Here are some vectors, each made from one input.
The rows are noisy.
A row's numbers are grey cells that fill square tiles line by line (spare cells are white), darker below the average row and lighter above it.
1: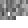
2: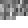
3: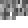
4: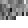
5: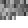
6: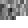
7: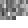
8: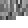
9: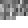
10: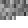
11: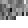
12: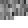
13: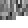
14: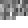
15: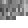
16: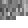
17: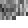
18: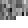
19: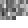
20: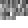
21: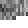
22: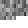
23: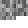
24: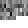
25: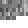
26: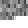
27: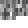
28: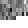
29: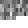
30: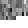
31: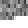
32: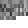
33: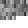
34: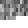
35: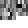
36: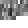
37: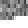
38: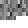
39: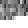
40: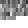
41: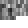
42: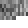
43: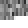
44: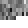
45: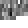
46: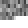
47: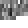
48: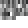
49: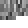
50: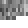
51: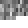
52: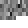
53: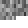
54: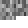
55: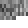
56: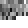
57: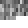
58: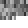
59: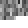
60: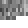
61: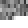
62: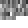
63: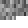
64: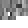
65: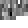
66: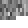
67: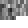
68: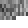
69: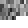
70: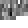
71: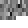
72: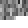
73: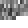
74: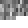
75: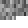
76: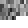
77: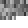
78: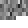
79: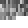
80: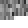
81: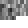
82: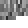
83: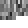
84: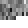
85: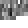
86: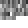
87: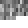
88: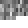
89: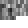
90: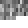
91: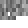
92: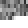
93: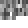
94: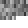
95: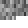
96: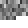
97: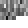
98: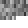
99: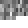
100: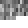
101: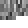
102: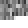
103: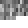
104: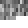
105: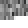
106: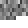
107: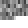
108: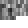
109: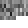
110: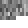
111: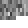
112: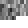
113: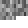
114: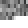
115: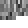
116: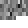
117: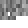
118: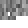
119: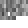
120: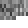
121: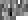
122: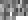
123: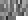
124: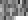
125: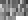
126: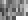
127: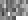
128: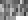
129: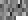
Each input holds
either a point on an 8-point circle, or a point on a 6-point line.
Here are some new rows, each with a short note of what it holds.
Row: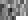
a point on an 8-point circle
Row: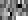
a point on an 8-point circle
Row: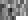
a point on an 8-point circle
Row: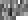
a point on an 8-point circle
